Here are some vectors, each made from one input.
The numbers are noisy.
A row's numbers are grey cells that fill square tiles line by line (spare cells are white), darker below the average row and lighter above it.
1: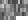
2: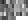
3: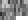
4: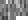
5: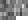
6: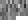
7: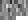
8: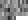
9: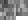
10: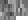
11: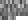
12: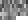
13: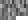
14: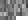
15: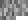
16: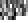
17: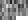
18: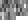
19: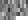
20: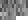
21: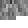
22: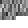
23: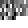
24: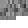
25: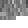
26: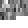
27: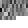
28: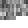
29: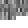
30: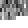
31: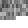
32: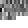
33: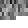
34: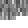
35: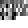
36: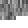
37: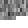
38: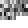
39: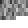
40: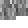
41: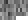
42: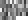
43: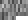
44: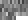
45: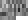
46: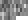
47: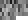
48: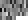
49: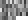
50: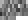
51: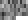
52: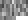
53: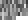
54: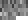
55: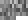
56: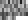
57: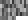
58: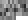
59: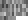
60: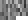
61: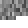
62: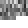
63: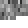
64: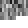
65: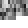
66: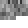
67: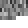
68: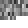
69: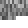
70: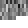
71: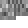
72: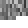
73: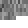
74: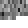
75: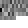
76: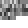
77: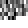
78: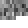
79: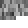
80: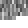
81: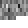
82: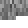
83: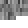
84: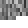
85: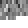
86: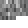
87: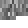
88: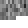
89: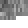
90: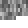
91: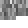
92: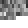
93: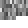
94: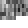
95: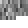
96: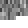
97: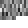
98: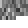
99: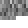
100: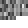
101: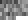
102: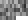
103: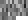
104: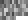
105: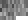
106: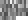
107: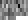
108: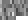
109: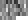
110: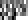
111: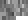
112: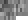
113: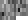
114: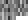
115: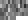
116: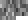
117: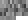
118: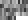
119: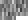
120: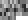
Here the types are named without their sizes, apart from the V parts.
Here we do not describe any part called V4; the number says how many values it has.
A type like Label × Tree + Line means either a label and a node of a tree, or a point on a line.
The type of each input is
List(Bool × V4).
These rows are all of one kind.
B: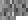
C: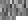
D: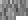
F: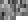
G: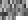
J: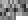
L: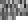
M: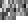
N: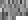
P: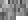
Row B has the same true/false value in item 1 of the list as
C, D, J and L.
